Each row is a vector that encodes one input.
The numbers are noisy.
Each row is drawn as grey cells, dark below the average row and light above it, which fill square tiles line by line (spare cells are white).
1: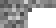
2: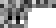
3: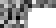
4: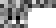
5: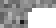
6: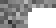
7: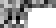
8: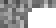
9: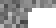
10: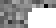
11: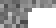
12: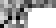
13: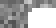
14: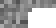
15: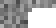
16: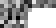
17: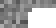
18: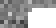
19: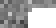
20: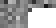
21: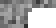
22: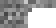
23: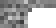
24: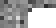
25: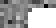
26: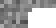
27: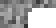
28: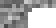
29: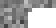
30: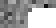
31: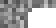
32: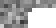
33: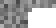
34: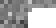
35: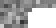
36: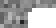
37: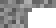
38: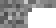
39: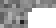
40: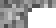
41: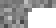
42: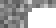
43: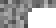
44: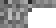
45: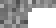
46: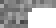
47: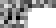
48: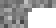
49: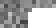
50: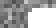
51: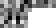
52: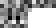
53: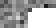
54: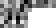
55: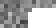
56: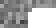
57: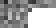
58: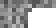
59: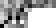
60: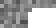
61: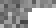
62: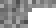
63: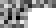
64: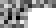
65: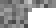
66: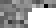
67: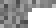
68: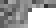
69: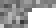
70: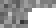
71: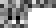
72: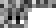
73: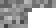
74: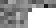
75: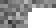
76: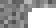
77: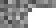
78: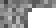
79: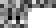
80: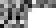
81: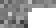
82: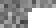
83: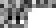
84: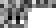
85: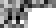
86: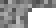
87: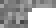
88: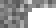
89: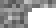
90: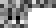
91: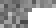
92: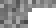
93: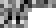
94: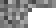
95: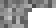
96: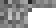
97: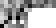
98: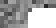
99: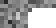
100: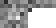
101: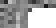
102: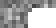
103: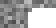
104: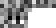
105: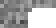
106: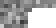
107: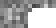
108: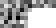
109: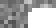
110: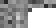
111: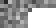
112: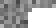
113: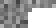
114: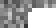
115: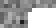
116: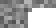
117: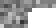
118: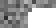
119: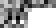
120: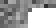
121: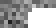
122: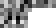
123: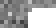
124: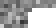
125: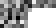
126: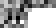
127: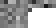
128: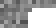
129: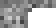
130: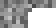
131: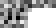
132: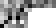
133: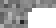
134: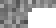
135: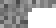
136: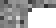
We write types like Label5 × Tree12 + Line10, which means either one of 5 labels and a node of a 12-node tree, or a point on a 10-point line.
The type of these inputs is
(Bool × Bool × Bool + Unit) × Line9 + Line7.
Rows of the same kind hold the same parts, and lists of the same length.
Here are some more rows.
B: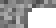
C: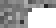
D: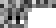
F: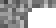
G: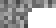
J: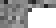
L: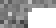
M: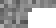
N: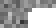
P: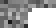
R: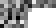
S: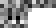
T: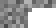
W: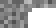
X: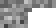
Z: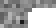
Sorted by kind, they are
B, C, F, G, J, P, T, W, X
D, R, S
L, M, N, Z

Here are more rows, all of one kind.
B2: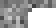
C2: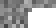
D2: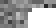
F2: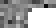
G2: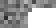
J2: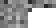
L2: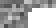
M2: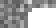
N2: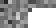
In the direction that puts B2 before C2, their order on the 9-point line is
L2, B2, J2, C2, G2, M2, N2, D2, F2.
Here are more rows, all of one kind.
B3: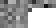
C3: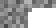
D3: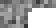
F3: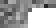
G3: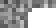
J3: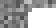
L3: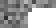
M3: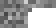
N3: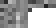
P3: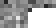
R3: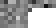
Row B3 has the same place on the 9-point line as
C3, J3, L3 and R3.
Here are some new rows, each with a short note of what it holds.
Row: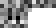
a point on a 7-point line
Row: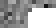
a point on a 9-point line and three true/false values
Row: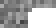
a point on a 9-point line
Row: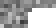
a point on a 9-point line
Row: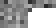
a point on a 9-point line and three true/false values
